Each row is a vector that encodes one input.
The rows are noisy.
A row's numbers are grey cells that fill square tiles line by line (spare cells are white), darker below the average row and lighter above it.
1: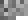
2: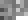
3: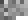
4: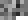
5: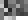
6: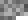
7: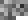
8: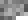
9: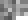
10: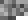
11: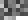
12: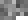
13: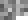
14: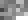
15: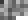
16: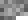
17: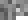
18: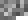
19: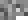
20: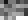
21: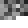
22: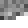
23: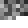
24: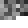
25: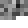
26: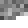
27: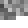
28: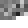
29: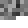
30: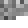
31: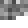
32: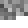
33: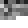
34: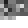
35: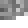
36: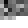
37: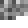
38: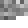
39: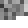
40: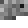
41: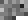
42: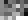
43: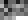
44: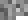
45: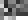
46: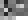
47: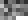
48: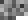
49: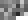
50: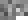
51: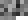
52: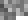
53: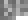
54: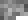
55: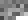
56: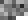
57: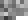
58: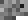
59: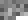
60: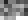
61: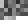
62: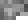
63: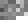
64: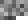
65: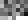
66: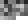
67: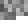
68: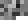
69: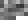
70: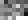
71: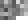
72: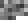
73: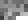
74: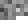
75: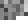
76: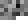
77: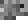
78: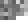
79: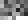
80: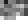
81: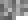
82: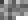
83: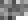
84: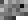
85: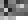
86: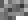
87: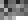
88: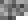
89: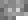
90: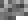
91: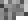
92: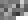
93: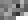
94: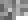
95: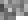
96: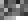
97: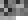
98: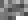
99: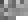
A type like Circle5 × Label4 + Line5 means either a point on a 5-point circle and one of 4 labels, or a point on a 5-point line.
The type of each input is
(Circle5 + Unit) × Line7 + Line4 × Line4.
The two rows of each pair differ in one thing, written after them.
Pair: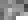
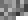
the place on the 7-point line
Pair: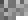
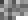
the place on the 7-point line
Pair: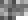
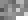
the place on the 7-point line
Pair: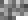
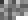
the place on the 5-point circle
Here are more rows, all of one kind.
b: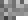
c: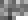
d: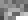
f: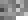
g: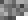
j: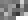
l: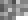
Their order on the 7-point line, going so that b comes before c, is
j, d, f, l, b, c, g.
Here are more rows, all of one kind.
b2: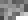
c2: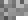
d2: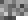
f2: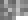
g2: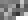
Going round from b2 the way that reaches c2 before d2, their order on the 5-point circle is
b2, f2, c2, d2, g2.
